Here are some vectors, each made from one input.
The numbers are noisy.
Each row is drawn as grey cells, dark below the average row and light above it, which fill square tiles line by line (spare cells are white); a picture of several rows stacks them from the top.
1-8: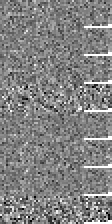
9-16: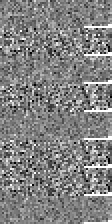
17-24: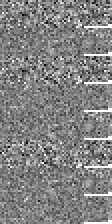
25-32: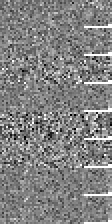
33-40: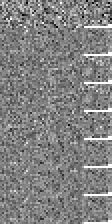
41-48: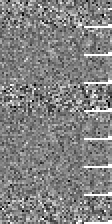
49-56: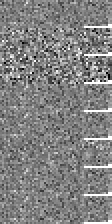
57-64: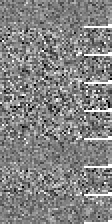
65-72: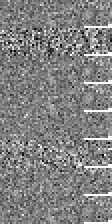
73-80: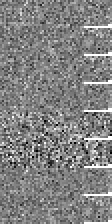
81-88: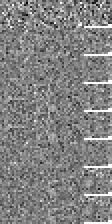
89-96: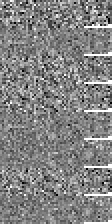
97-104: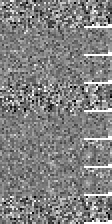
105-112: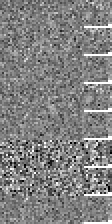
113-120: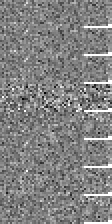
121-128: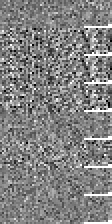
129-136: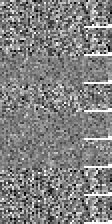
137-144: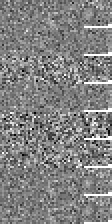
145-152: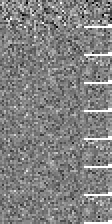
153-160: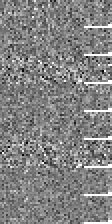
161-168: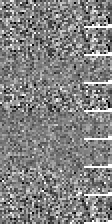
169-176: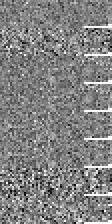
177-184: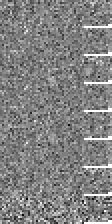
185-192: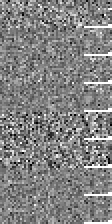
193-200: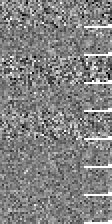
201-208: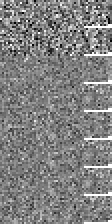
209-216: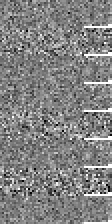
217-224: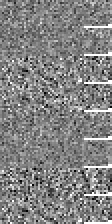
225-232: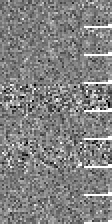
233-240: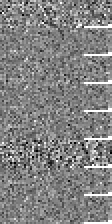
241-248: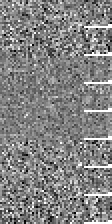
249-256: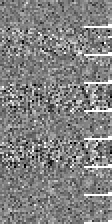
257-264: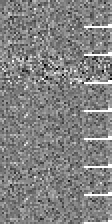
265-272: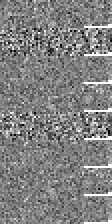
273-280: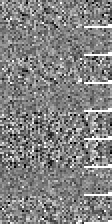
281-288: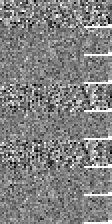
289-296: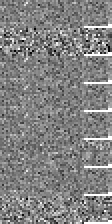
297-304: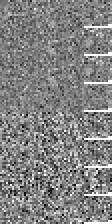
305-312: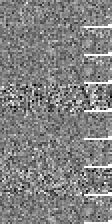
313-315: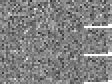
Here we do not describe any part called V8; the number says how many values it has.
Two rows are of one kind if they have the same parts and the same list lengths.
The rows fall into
3 kinds.
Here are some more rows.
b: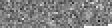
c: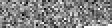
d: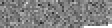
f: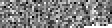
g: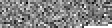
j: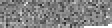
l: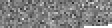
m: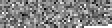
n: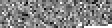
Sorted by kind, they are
b, d, j, l
c, g, m, n
f

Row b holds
one of 4 labels, a point on an 11-point line and a true/false value.
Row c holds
a value of V8.
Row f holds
a point on a 6-point line.
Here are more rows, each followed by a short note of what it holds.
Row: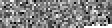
a point on a 6-point line
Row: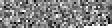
a point on a 6-point line
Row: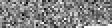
a value of V8
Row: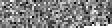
a point on a 6-point line
